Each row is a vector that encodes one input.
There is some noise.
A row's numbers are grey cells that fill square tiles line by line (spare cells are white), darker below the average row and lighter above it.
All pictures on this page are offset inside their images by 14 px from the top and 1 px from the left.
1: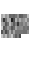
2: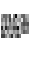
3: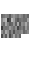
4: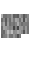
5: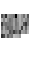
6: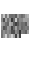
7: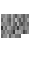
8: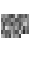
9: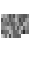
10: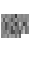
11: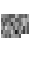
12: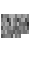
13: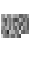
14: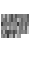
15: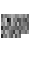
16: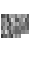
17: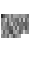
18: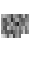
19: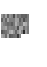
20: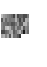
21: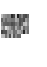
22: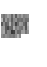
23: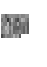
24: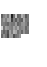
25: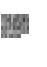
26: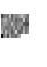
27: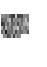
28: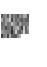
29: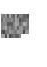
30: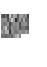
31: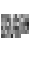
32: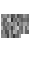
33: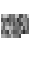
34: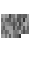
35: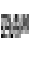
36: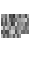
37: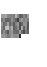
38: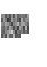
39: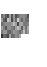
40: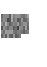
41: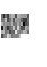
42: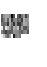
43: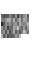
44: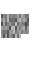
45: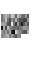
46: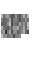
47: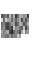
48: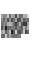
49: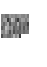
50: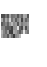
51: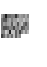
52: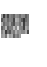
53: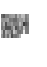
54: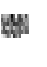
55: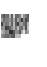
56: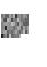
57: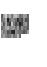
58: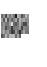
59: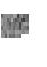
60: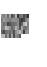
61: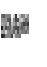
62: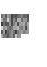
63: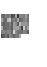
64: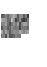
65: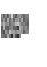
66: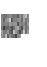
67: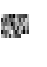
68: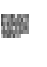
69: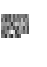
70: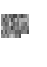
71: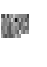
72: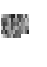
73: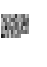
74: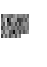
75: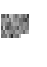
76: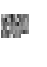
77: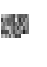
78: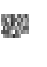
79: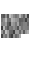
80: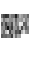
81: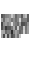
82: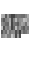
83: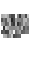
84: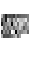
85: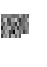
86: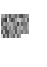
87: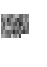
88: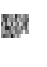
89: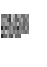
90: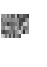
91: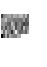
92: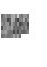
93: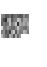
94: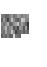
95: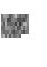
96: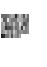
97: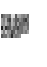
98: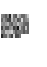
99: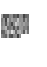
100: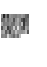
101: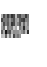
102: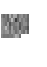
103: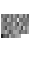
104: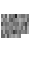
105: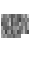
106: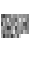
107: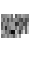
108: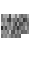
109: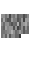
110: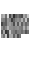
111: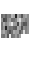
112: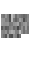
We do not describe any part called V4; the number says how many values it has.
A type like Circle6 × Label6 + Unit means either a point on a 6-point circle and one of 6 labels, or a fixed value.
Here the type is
Line3 × Line6 + Tree8 × V4 + Unit.
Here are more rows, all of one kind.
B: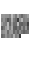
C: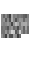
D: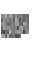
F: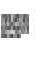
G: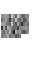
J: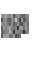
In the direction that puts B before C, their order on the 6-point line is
F, B, C, G, J, D.
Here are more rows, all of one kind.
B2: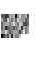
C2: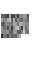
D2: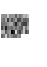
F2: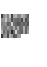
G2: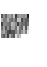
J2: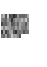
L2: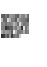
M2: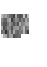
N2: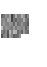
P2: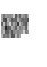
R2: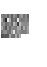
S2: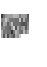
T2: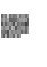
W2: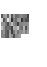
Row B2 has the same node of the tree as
C2, F2, N2 and W2.
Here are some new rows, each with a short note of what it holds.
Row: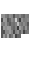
a point on a 3-point line and a point on a 6-point line
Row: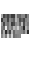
a fixed value
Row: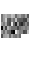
a point on a 3-point line and a point on a 6-point line
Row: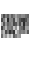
a fixed value
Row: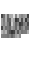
a point on a 3-point line and a point on a 6-point line
